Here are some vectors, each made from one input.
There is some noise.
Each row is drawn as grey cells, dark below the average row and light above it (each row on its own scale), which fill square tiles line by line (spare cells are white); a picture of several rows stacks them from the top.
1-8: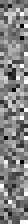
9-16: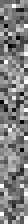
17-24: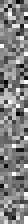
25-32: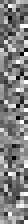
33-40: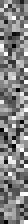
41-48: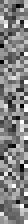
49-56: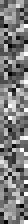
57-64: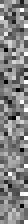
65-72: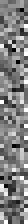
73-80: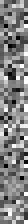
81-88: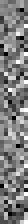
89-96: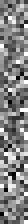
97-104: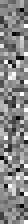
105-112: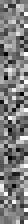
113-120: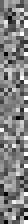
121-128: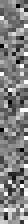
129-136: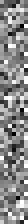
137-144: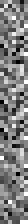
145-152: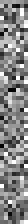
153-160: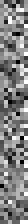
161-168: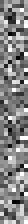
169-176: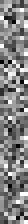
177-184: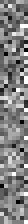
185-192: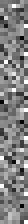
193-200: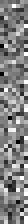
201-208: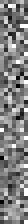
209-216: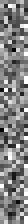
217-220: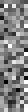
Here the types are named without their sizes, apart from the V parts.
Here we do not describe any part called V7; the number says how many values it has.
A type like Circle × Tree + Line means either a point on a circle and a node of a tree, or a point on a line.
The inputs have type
(Bool × Bool × Bool × V7 + Line) × (Label + Line).
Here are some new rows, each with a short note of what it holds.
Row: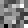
a label and a point on a line
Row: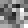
a point on a line, three true/false values and a value of V7
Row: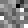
a point on a line, three true/false values and a value of V7
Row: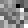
a point on a line, three true/false values and a value of V7
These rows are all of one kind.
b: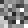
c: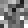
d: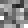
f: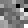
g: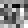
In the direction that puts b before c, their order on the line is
g, f, d, b, c.
